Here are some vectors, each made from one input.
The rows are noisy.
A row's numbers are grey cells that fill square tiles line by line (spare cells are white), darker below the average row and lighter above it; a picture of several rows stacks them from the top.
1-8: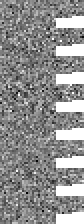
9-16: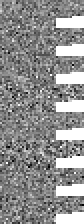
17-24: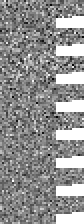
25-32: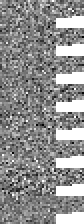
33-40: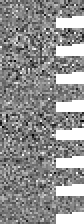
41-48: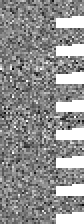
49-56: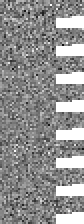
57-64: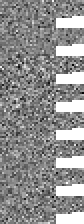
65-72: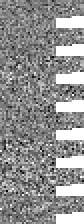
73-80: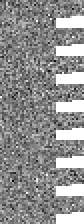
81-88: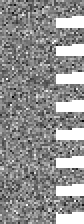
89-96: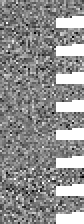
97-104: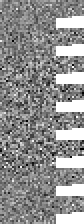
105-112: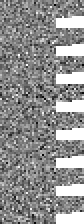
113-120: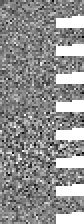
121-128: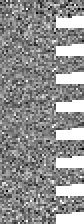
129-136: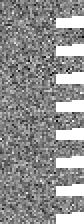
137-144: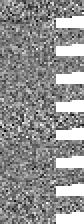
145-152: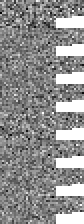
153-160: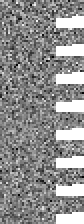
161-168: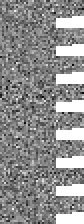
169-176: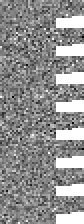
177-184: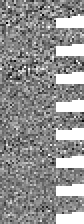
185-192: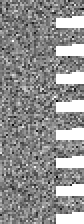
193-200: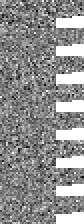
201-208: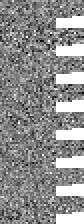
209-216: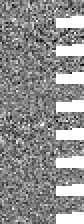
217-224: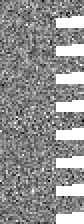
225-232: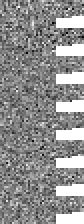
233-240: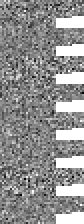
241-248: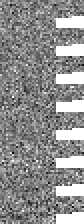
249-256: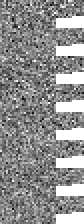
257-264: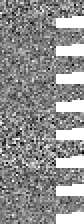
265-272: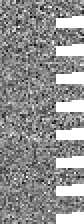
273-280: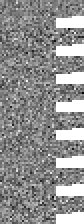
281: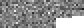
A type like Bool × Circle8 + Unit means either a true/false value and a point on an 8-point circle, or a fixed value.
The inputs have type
Bool × Bool × Bool × Bool × (Line7 + Line9) + Circle8 × Circle8.
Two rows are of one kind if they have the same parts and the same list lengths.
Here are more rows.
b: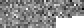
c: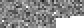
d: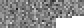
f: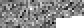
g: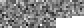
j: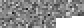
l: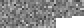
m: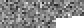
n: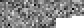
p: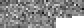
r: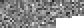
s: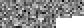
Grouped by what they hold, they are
b, p
c, d, j, l, m, r
f, g, n, s

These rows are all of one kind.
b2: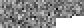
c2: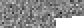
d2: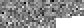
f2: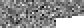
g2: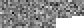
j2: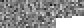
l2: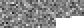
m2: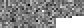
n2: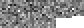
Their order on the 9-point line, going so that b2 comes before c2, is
f2, m2, j2, d2, b2, l2, c2, n2, g2.
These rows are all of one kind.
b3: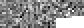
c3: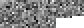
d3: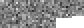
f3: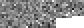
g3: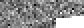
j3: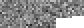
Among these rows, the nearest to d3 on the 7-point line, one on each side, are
b3 and j3.
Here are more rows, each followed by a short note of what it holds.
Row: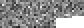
a point on a 7-point line and four true/false values
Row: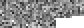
a point on a 9-point line and four true/false values
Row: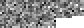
a point on a 9-point line and four true/false values
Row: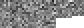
a point on a 9-point line and four true/false values
